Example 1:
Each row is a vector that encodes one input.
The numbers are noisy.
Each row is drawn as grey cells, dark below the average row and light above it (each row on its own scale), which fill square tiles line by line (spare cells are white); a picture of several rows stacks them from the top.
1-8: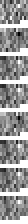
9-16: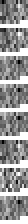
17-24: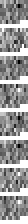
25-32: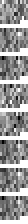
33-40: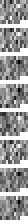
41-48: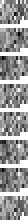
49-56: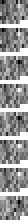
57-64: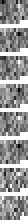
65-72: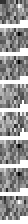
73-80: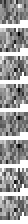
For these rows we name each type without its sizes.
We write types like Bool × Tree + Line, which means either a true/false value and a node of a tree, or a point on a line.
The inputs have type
Line.
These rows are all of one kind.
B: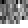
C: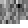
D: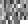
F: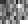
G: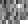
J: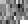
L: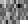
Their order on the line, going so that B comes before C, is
B, F, G, D, J, C, L.
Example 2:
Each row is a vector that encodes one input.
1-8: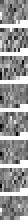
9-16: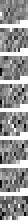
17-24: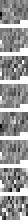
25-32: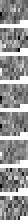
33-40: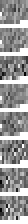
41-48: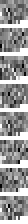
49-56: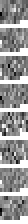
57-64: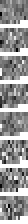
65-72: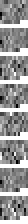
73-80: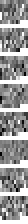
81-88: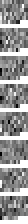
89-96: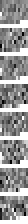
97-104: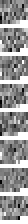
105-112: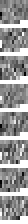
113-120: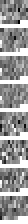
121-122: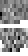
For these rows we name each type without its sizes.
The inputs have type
Bool × Bool × Bool × Bool × Bool + Unit.
